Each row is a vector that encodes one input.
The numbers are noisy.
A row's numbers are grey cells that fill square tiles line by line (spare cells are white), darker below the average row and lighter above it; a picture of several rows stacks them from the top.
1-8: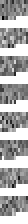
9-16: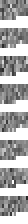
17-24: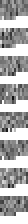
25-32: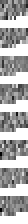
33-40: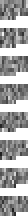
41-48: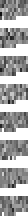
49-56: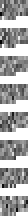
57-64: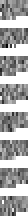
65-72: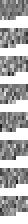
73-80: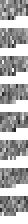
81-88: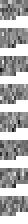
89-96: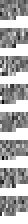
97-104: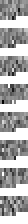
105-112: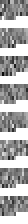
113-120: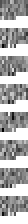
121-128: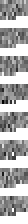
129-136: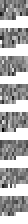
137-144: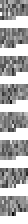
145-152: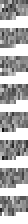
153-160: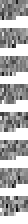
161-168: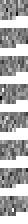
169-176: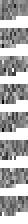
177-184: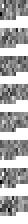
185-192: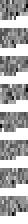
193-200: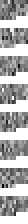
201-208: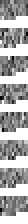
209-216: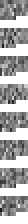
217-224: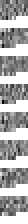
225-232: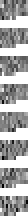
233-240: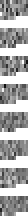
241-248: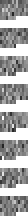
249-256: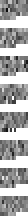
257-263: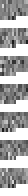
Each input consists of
a list of up to three items, each a point on each of two 5-point lines.
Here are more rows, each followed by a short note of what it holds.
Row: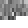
a list of one item
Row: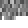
a list of two items
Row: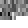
a list of three items
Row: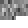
a list of one item
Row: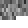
a list of two items
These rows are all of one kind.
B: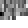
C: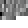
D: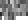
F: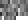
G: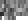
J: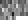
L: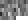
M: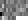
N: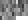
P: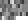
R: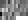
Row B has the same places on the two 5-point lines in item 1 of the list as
C, G and M.
